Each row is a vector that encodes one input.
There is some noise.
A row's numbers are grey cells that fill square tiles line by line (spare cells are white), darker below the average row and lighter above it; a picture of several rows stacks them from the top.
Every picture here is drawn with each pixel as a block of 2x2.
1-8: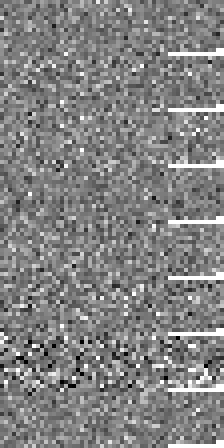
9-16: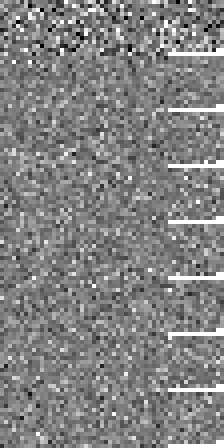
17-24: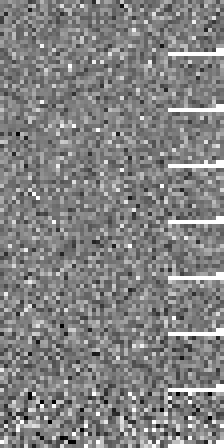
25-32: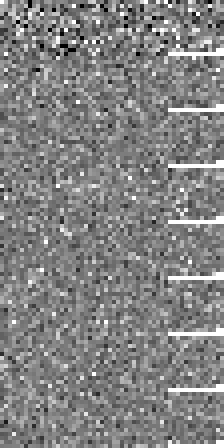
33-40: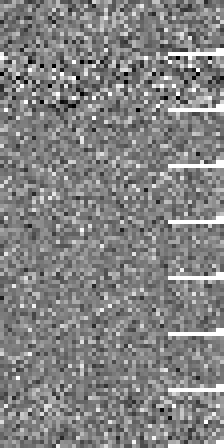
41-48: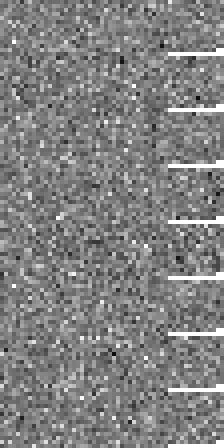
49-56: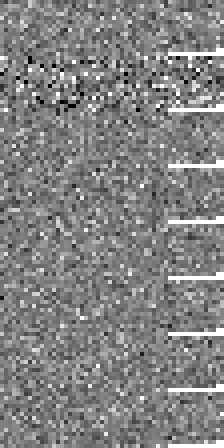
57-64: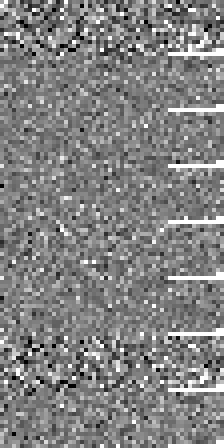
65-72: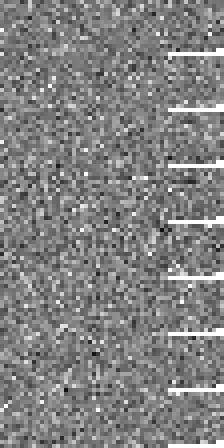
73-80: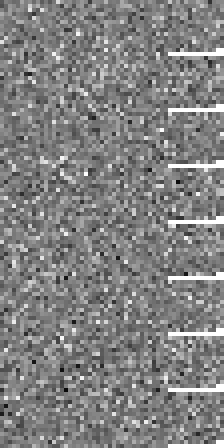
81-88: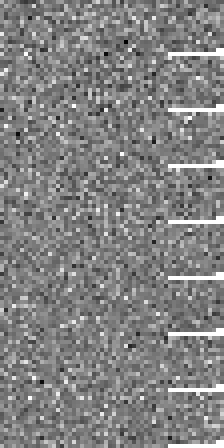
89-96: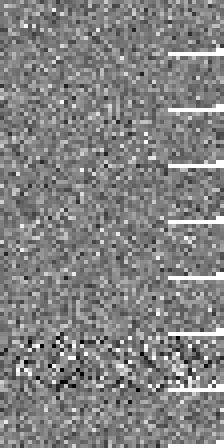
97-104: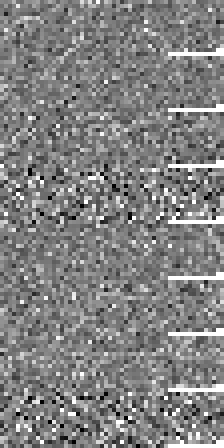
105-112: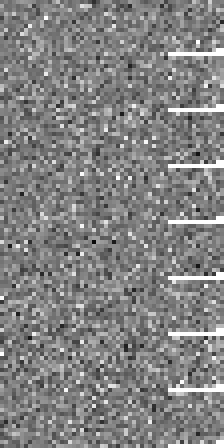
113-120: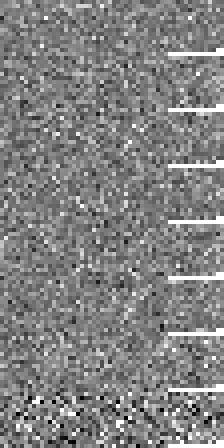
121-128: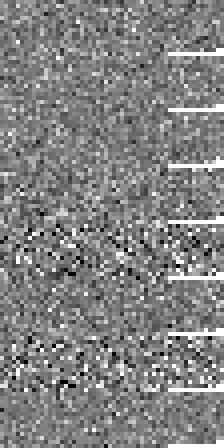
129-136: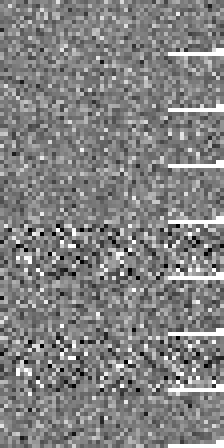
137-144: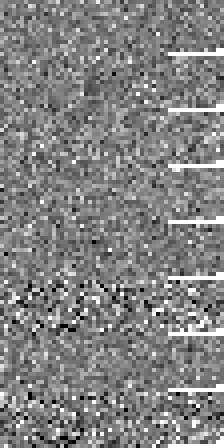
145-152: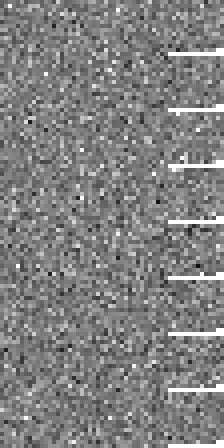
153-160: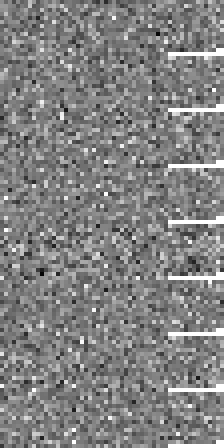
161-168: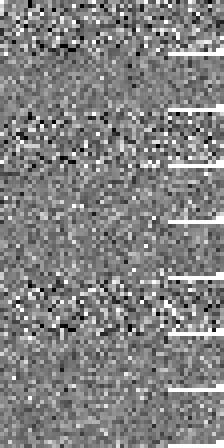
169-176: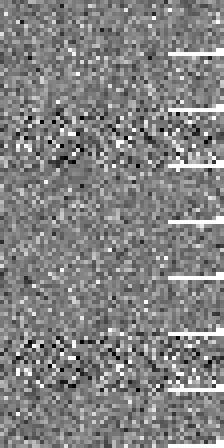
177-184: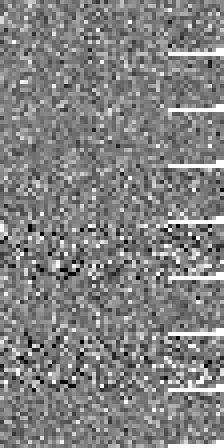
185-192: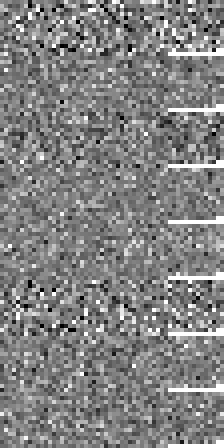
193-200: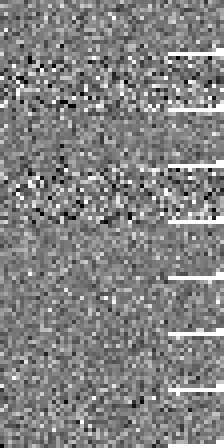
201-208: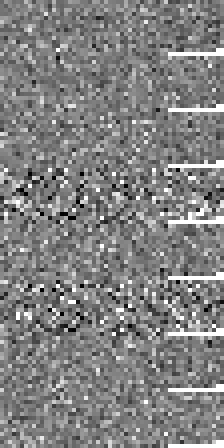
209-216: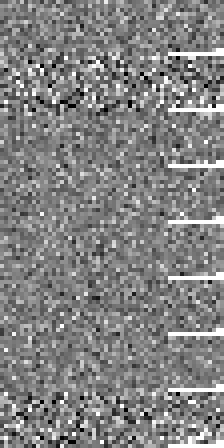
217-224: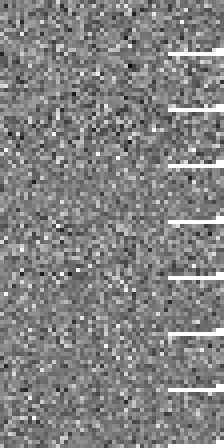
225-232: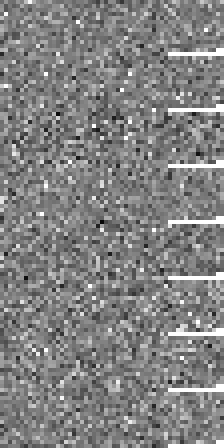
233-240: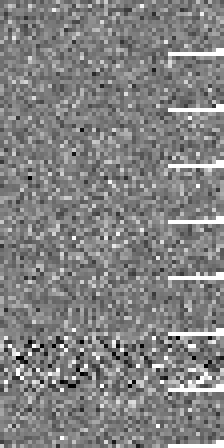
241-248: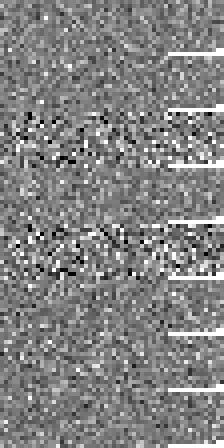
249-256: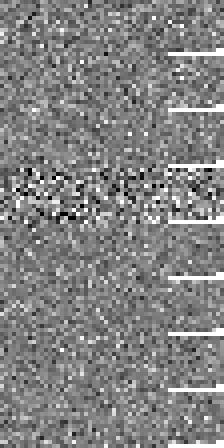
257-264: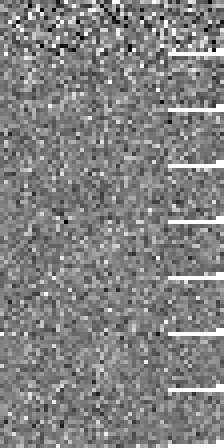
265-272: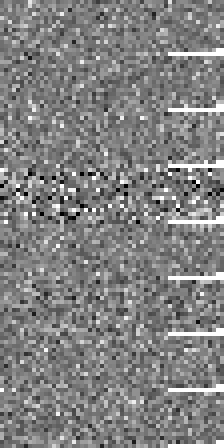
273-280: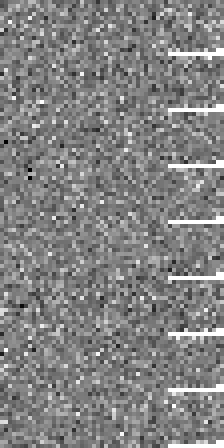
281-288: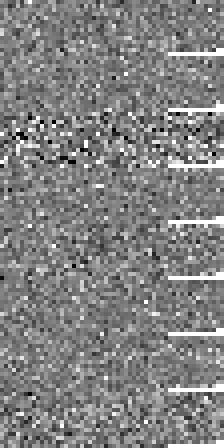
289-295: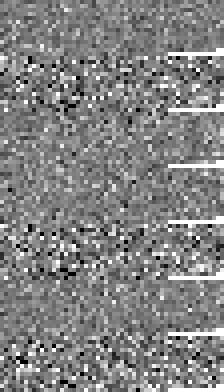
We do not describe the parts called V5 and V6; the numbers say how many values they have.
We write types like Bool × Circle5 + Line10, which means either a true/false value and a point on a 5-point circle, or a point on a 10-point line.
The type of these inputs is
Label4 × Label4 × (Tree9 + Unit) × V6 + V5.
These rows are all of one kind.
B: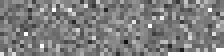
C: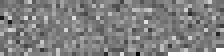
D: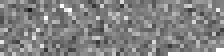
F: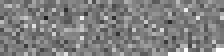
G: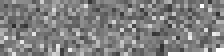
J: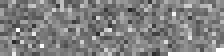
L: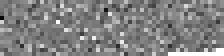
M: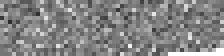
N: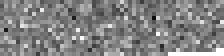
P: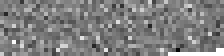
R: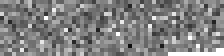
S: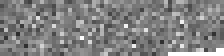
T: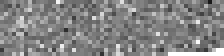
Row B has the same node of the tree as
G, J and R.
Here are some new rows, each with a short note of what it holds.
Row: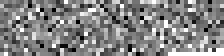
a value of V5
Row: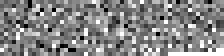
a value of V5
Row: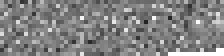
two labels (each one of 4) and a value of V6
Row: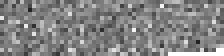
two labels (each one of 4) and a value of V6
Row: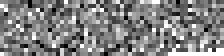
a value of V5
